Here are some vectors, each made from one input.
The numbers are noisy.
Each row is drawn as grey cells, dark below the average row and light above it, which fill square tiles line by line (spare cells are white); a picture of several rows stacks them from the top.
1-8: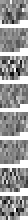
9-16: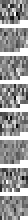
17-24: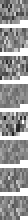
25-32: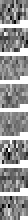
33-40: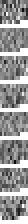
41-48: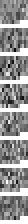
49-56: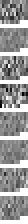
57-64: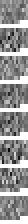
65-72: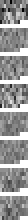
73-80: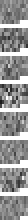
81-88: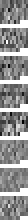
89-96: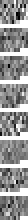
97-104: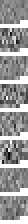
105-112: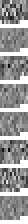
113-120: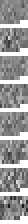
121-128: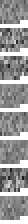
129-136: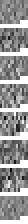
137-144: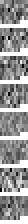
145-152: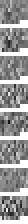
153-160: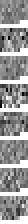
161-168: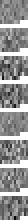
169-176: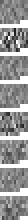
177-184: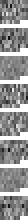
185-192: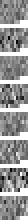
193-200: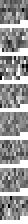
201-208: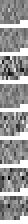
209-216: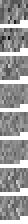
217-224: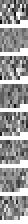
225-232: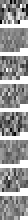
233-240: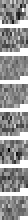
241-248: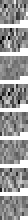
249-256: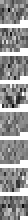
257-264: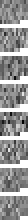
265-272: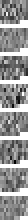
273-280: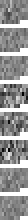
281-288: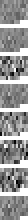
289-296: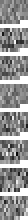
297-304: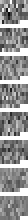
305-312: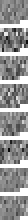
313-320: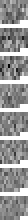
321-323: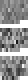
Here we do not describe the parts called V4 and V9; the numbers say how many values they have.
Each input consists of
either a point on a 6-point line, or a true/false value and a value of V9, or a value of V4.
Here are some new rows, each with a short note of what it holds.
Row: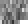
a true/false value and a value of V9
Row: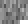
a true/false value and a value of V9
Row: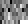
a point on a 6-point line
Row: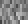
a true/false value and a value of V9
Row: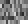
a value of V4
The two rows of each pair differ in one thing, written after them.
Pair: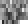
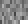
the true/false value
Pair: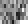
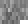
the true/false value
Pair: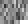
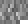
the true/false value
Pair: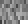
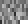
the true/false value
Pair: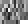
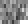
the true/false value
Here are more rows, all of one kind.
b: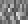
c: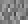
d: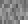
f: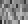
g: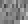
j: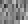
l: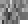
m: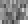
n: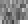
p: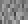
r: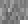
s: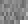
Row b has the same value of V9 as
g and n.
